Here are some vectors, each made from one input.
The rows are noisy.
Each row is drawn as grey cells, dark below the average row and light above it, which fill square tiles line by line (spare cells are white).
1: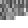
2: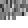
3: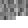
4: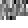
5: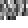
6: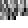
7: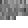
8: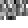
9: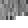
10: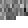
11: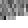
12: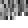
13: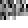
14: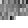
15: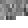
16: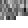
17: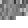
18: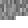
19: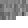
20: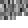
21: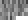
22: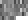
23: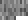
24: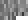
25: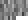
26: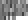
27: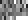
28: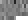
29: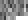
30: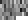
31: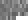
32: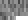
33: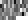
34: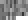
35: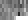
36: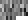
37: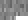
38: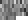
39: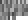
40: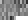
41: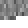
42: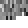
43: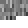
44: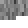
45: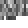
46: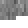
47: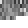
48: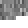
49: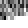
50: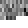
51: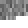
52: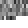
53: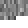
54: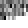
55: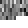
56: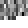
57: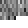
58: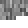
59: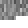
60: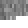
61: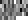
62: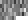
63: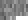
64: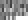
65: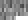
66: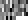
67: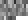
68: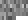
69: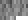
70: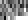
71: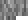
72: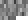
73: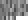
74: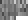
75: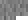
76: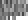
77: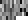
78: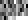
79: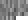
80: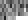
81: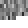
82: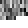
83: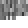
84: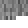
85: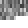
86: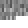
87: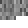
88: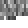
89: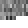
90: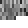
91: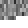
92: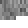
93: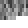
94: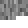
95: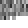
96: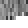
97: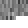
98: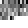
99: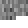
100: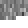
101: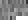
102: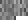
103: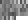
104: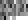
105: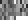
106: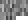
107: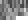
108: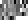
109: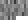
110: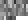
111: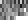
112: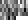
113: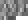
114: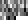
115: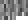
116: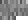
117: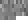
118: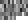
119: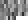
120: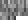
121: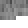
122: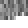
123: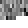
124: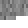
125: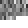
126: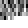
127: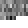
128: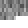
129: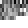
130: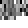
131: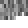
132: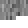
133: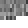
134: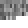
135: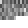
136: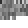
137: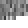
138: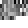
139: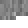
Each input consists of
one of 10 labels and a true/false value.
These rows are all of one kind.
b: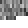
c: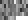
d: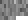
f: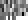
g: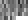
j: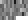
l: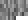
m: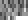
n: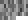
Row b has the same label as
f, m and n.
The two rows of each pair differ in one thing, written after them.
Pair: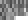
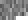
the true/false value
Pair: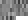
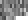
the true/false value
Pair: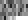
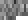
the true/false value
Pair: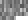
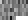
the label
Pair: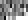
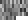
the label
